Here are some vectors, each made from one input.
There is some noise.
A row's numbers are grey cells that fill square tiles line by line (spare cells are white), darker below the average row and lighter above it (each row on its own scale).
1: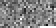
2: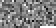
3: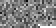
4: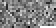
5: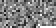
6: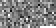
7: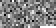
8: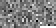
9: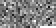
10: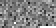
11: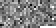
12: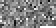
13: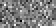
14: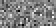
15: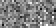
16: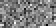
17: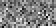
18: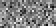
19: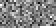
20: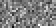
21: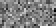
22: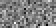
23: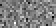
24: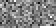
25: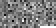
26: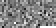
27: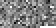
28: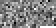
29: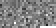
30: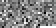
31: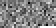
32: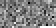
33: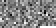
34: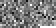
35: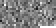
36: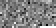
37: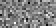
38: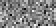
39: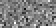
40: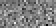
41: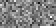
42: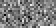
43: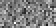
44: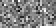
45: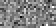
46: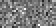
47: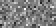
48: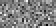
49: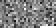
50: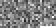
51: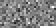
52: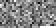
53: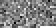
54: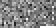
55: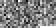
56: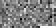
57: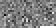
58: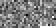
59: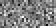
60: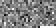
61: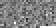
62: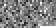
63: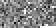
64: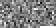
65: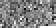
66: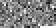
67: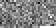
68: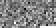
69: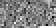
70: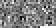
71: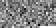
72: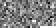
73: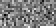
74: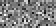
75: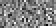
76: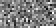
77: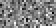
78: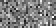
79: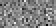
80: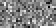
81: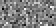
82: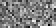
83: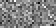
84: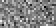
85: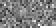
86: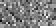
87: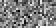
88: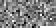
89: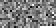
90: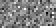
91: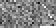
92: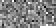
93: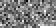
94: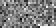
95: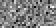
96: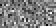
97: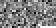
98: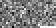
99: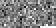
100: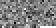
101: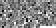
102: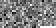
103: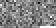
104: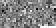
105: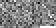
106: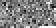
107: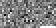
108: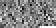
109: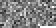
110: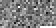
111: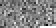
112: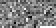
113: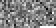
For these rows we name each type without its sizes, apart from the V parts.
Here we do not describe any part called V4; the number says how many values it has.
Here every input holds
a list of items, each a point on a line and a value of V4.
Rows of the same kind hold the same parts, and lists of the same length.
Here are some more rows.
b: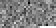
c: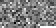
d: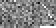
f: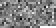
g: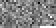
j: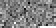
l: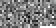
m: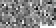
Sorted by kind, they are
b, j
c, f, l, m
d, g

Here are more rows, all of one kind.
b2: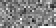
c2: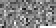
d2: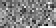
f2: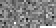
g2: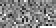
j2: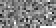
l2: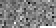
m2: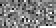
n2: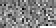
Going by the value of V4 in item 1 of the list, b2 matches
g2 and j2.
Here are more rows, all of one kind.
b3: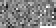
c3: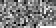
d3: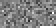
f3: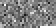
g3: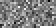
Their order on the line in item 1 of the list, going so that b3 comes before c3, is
d3, f3, b3, c3, g3.
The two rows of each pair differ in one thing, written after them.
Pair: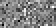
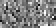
the place on the line in item 2 of the list
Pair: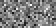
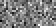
the value of V4 in item 2 of the list
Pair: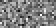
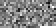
the value of V4 in item 1 of the list
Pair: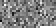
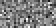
the value of V4 in item 1 of the list
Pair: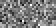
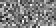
the place on the line in item 2 of the list
